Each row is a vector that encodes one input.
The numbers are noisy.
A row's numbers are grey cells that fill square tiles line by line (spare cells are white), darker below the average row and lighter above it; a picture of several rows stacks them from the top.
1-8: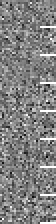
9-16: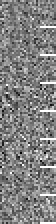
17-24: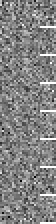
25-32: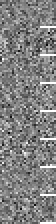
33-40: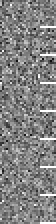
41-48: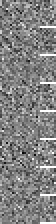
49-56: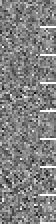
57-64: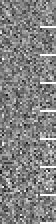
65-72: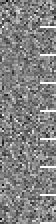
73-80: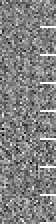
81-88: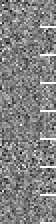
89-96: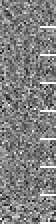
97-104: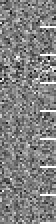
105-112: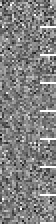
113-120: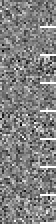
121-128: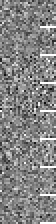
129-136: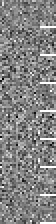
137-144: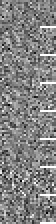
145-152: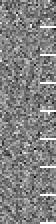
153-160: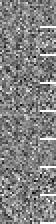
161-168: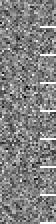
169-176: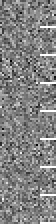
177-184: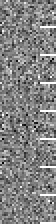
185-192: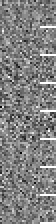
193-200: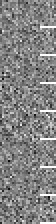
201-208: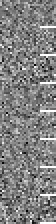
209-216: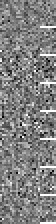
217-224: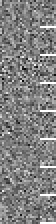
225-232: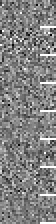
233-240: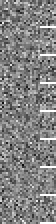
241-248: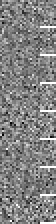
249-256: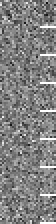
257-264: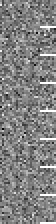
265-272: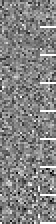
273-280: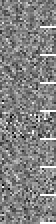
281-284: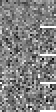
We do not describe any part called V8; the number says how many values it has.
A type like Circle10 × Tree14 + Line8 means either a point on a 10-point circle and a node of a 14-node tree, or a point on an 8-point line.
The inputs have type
Bool × Line6 × V8 + List2(Line9).
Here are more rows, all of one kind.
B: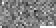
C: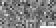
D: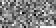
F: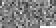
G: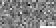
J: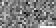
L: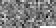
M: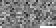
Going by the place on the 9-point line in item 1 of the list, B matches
C and G.
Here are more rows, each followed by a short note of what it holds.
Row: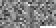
a point on a 6-point line, a true/false value and a value of V8
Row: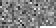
a list of one item
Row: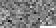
a list of two items
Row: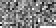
the empty list
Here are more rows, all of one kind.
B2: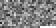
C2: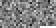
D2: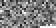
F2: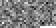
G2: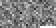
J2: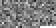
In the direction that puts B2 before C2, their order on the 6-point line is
D2, B2, G2, C2, F2, J2.
